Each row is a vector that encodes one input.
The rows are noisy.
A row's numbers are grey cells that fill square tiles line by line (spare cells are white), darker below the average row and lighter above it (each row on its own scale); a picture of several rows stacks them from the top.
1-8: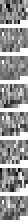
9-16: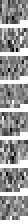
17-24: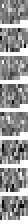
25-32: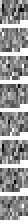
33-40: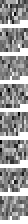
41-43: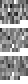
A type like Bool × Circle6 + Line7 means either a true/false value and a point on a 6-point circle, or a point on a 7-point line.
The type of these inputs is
Bool × Label4 + Unit.
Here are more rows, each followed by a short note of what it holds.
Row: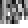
one of 4 labels and a true/false value
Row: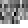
one of 4 labels and a true/false value
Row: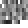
one of 4 labels and a true/false value
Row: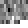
one of 4 labels and a true/false value
